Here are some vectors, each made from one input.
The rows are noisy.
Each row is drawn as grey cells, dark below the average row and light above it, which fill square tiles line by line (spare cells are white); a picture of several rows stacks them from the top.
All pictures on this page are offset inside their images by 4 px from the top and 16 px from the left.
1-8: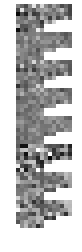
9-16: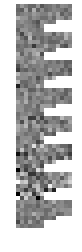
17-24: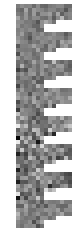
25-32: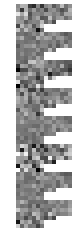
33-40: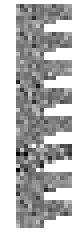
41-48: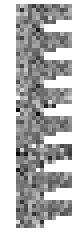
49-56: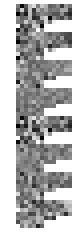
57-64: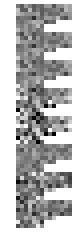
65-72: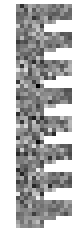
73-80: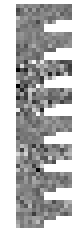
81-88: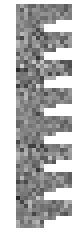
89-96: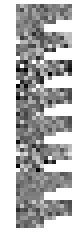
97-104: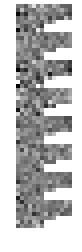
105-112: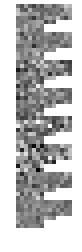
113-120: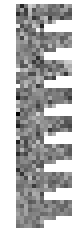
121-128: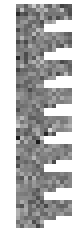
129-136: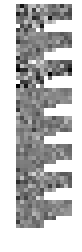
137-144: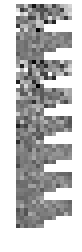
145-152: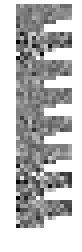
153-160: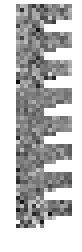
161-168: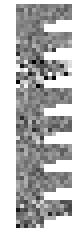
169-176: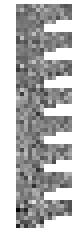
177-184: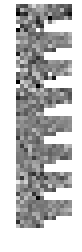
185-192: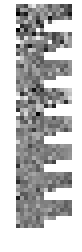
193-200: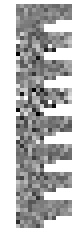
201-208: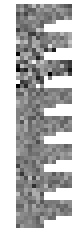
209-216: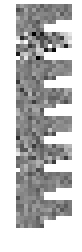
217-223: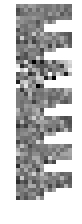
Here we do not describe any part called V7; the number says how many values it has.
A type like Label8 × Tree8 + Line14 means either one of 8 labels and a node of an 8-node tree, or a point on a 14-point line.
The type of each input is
List3(Bool × V7).
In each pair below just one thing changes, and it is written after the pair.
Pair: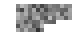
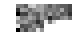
the value of V7 in item 1 of the list
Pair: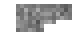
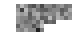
the value of V7 in item 1 of the list
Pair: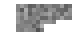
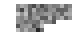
the true/false value in item 1 of the list
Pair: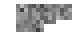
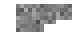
the true/false value in item 1 of the list
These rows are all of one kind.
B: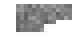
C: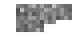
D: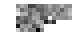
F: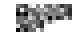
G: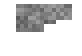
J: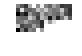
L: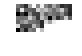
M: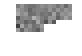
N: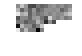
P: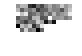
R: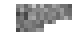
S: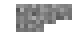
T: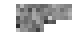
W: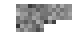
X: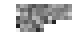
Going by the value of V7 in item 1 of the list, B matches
D, G, R and T.
